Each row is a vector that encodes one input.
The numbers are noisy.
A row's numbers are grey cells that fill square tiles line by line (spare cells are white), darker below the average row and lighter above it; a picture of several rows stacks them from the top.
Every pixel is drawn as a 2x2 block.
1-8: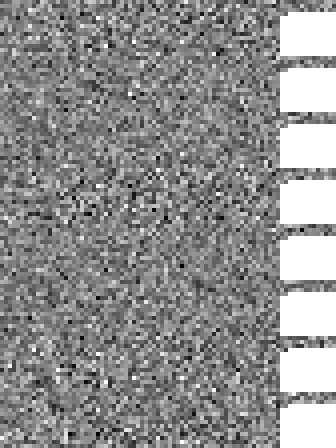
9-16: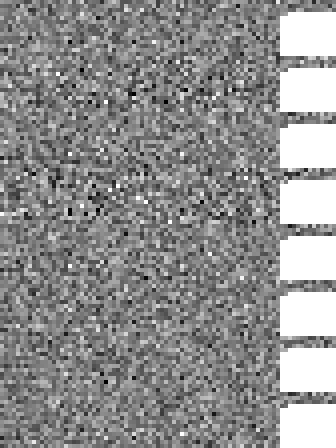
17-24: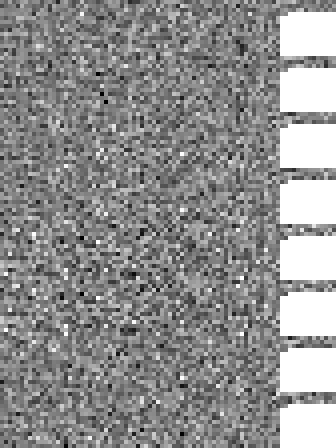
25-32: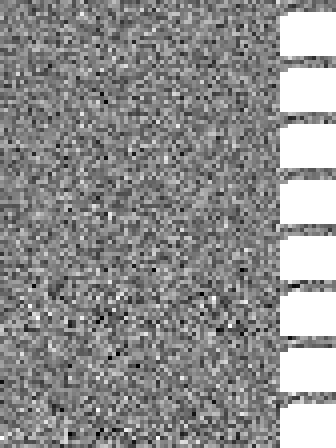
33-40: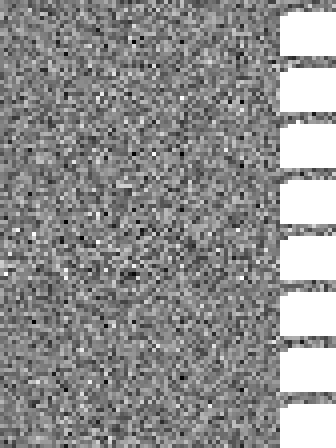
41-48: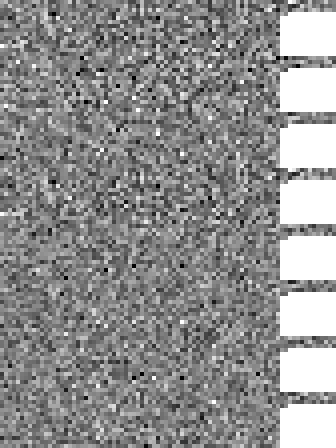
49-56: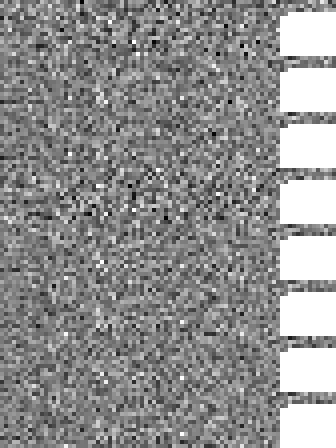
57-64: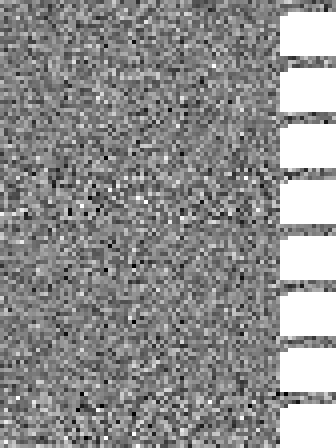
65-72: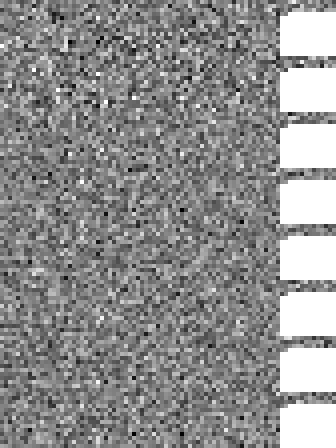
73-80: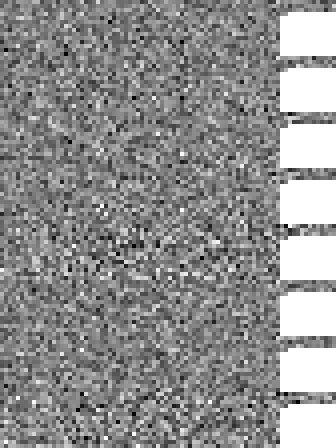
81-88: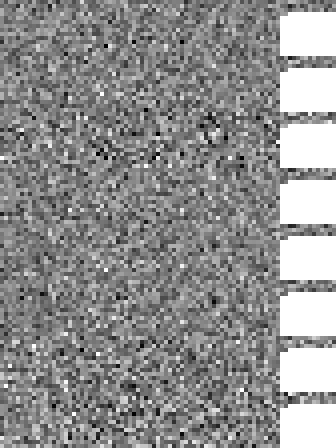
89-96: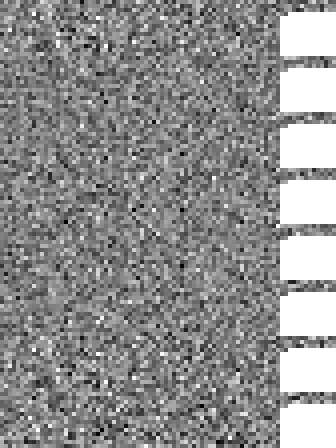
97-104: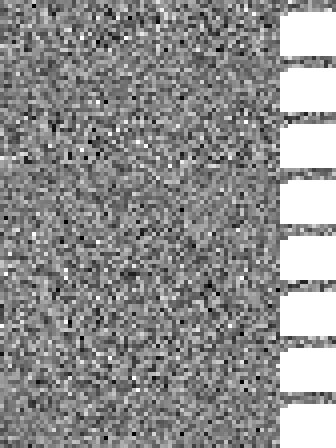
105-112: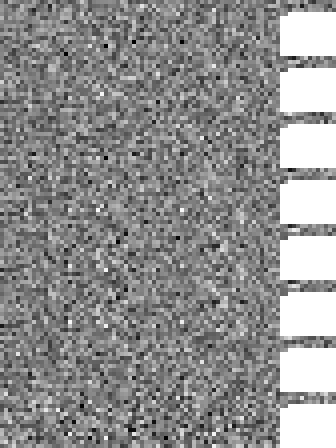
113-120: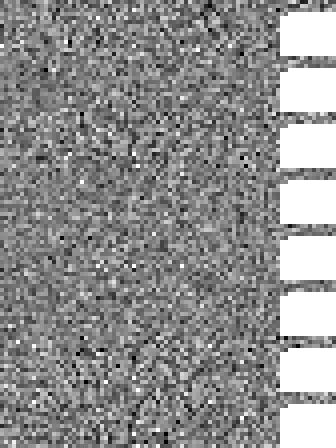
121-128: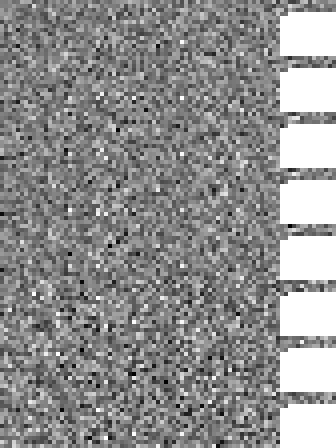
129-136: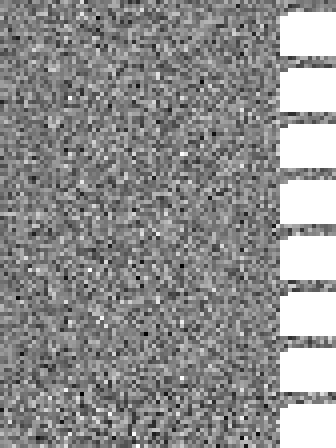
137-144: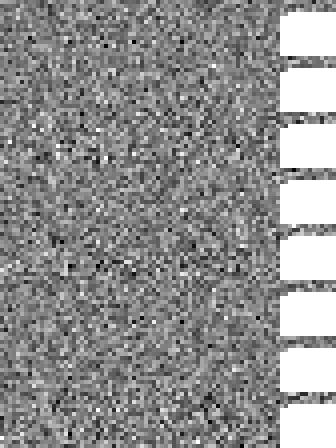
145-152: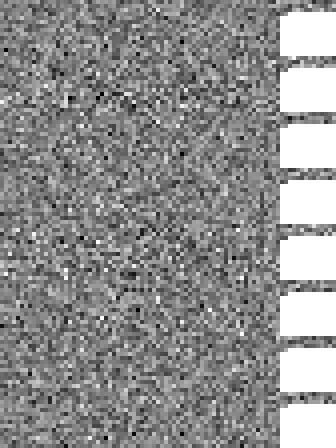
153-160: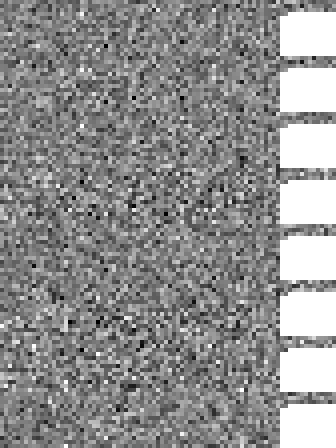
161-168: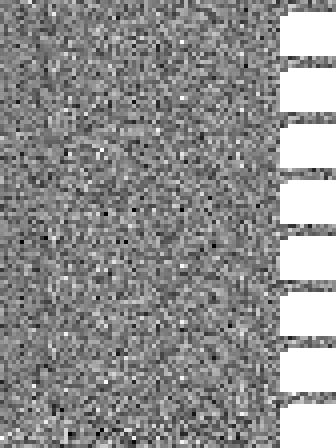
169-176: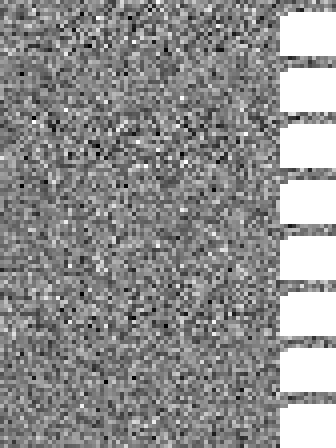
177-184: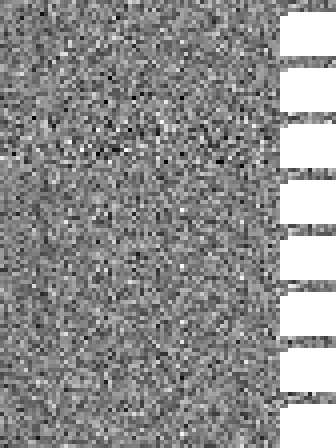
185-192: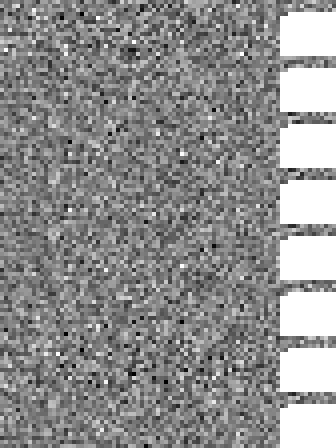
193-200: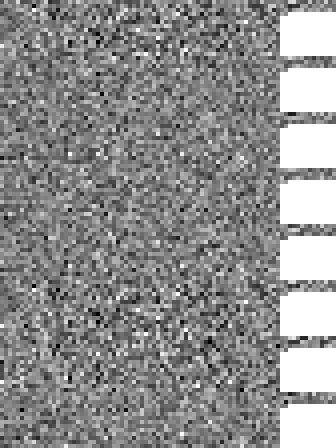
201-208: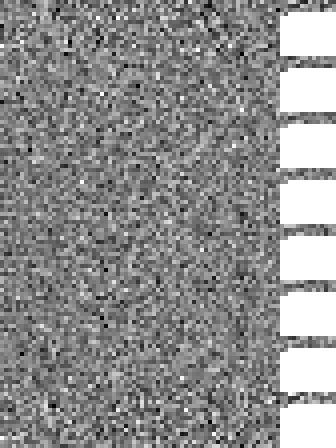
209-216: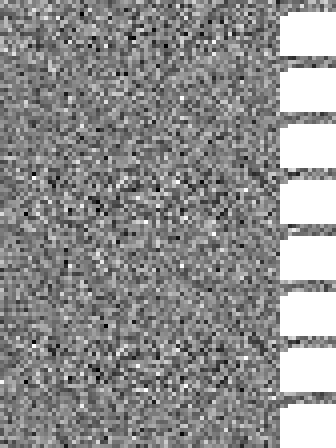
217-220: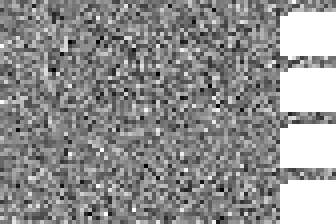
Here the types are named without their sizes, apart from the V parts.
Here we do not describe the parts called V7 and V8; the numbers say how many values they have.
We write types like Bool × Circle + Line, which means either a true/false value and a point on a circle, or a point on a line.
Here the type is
Bool × (Label + (Line × Line + V8) × V7).
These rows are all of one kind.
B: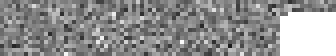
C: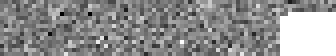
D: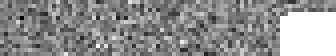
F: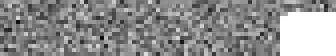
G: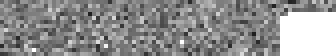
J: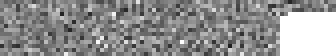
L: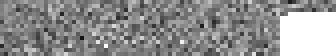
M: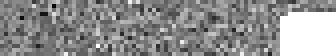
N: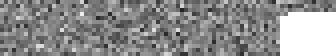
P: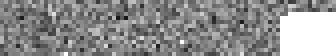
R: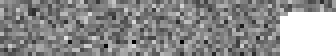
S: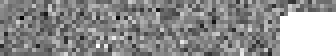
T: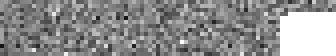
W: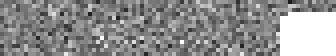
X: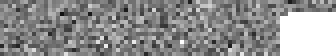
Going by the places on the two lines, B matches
C, J, N and W.
